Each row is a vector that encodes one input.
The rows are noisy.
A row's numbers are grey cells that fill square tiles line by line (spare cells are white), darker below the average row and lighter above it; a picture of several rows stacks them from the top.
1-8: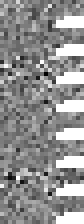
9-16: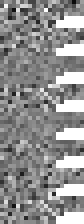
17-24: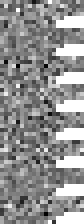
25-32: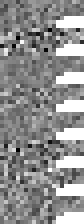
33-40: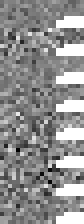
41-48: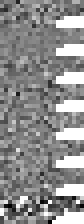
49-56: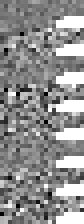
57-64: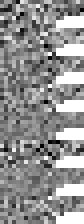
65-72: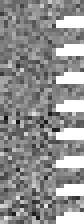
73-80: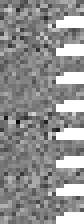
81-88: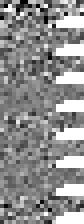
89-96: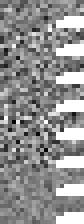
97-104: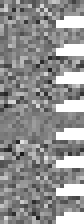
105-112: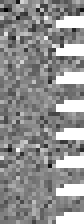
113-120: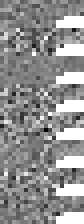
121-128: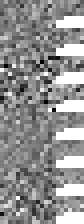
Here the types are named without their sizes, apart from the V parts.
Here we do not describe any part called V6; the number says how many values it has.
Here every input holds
either a point on a line and a true/false value, or a value of V6.
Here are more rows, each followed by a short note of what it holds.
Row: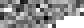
a point on a line and a true/false value
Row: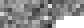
a value of V6
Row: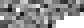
a value of V6
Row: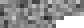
a value of V6
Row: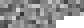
a value of V6
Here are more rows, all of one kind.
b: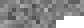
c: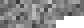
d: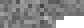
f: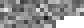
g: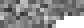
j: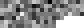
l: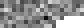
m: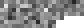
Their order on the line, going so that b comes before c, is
f, j, l, b, g, d, c, m.
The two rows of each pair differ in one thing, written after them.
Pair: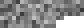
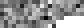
the true/false value
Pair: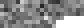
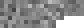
the true/false value
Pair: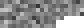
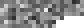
the place on the line
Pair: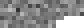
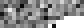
the true/false value
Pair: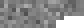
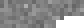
the true/false value
